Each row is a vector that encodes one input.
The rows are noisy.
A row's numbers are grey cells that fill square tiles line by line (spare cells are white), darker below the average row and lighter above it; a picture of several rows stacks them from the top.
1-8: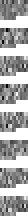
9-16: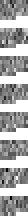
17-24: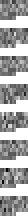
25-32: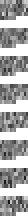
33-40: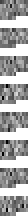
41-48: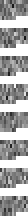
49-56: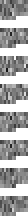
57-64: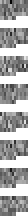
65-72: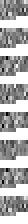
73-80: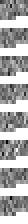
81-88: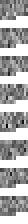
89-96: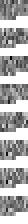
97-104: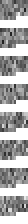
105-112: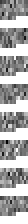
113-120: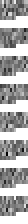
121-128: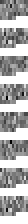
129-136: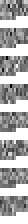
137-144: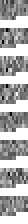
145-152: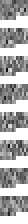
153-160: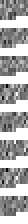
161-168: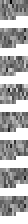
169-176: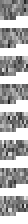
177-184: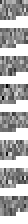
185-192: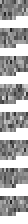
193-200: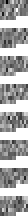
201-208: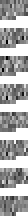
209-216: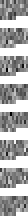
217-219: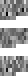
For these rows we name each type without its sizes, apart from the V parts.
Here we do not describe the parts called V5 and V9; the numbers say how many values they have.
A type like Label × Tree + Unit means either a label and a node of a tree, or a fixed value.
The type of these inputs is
Line × V5 + Tree + V9.
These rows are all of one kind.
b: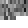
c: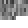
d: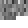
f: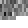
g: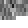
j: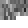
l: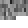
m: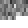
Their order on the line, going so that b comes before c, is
b, j, d, l, f, g, c, m.
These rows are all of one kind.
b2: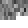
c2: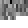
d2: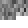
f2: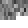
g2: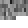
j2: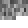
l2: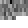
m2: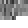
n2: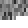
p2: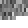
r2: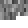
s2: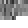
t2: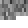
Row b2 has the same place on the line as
f2, n2 and r2.
